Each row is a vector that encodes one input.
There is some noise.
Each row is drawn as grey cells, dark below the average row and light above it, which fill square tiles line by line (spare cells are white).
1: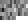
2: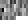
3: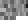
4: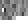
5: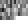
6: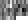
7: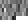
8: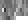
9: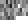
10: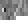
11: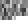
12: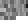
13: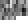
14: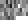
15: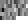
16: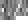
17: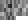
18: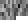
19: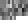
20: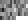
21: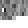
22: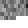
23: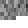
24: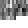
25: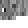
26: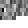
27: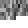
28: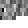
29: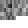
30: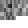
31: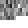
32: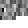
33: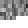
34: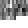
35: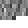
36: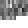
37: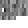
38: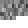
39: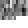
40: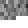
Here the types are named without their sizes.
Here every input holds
a point on each of two lines and a true/false value.
